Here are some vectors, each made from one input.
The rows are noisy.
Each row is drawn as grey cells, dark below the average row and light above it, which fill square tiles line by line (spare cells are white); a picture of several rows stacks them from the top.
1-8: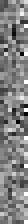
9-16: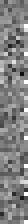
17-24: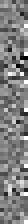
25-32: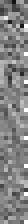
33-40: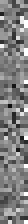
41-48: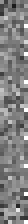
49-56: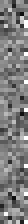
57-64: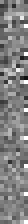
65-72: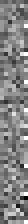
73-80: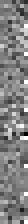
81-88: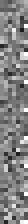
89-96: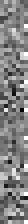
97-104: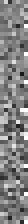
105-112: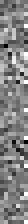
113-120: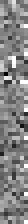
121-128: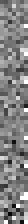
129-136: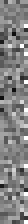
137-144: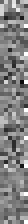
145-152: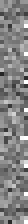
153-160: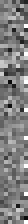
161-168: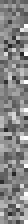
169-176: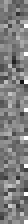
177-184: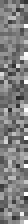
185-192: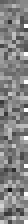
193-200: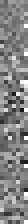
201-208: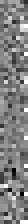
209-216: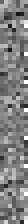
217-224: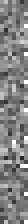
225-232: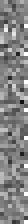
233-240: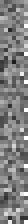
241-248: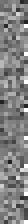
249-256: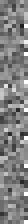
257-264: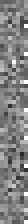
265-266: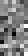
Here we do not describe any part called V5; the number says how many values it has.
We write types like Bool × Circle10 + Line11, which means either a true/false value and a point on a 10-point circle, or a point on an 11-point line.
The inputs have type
Bool × List2(V5) + Line11.
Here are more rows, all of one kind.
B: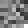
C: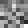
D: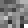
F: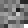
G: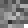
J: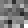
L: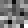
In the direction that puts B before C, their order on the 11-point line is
B, D, F, J, L, C, G.
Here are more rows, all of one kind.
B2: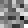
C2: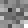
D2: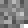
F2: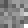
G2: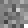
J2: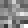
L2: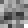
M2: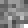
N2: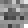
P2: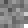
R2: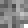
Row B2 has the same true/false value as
G2 and L2.
